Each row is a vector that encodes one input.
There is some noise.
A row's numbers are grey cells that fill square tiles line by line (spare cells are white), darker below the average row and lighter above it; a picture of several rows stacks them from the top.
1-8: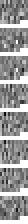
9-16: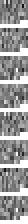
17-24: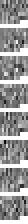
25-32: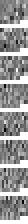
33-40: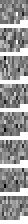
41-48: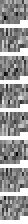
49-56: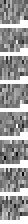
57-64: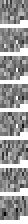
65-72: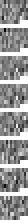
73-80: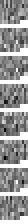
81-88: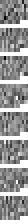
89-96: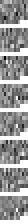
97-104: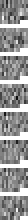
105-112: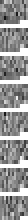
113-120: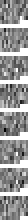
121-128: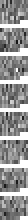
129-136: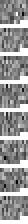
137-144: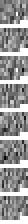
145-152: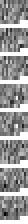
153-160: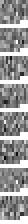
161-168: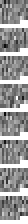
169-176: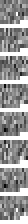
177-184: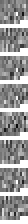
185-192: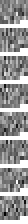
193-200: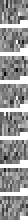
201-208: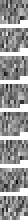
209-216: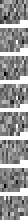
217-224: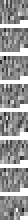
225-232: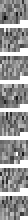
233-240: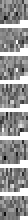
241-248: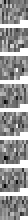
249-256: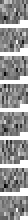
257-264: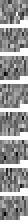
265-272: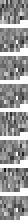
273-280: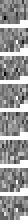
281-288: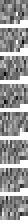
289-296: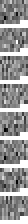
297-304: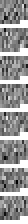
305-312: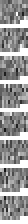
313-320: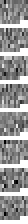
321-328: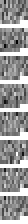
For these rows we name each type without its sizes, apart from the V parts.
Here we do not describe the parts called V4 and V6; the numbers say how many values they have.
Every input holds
a point on a line and a value of V4, together with either a point on a line, or a value of V6.
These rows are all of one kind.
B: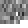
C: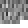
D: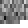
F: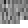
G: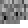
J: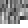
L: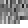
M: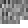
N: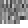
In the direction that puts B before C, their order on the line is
J, B, F, D, C, M, G, N, L.
